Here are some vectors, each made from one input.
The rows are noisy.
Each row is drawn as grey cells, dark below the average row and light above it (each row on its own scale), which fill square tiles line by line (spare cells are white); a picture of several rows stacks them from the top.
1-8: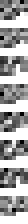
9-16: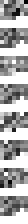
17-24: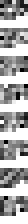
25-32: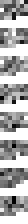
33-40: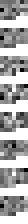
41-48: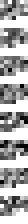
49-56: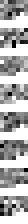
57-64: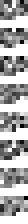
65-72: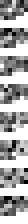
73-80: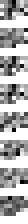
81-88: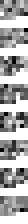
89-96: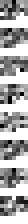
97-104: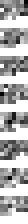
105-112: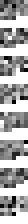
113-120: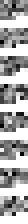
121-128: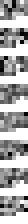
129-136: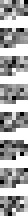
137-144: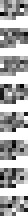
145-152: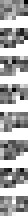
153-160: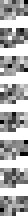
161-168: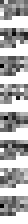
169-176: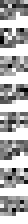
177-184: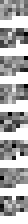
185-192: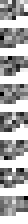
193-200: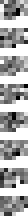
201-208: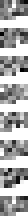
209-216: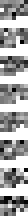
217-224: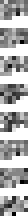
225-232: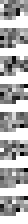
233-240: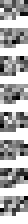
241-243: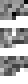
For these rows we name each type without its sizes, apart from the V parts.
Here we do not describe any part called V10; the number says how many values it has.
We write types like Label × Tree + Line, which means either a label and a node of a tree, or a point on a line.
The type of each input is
Bool × Bool × Bool + (Circle + Unit) × V10.
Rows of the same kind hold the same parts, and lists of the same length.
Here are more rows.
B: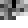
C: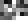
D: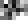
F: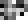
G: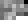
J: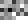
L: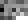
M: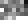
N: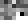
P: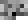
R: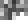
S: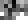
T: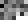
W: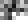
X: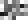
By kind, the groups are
B, L, S, T
C, D, F, N, R, W
G, J, M, P, X

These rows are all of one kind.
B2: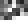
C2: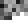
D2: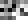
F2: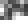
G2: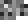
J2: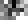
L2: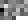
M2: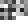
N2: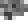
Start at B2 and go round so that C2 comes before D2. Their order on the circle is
B2, J2, C2, N2, D2, F2, M2, G2, L2.
